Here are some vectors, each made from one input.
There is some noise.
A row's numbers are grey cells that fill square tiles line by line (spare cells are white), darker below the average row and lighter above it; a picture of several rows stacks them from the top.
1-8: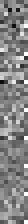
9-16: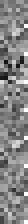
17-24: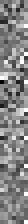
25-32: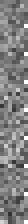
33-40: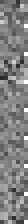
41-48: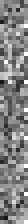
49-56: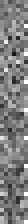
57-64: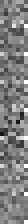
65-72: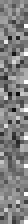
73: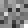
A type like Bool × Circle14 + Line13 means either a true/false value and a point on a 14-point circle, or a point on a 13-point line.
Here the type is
Bool × Line9.
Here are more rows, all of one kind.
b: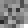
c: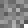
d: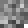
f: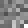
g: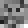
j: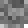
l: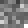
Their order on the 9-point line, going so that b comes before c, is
l, d, j, g, b, c, f.
